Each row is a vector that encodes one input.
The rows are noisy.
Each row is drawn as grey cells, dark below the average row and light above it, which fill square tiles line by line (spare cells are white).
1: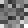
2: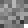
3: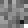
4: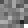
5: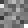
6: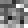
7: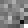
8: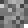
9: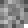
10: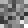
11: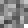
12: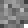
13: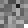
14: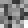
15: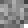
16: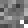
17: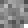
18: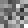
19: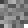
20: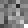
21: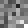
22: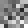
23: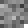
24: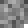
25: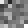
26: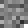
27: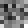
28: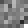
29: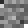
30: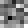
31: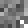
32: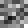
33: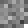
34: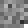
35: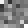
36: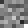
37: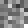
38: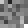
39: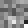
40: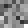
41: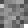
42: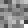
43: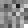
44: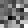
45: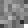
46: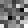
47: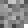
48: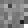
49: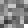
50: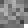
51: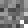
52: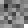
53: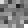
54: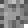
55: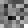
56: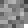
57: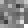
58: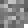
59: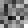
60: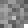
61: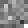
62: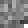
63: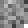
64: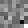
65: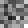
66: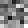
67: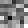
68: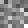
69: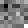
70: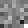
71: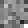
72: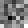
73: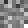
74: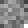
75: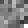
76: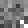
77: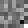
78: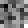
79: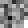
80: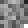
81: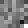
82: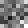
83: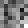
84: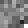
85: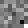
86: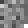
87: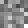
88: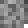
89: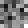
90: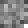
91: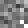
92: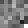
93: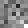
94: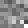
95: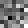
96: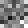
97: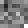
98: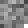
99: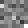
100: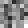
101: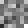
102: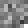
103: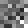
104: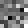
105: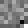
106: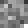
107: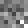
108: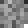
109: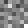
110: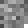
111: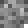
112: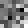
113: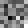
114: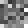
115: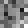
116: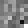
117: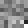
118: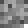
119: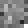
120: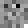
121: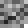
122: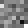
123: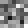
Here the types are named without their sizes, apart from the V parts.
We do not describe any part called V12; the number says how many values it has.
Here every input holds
either a point on a line, or a true/false value and a value of V12.
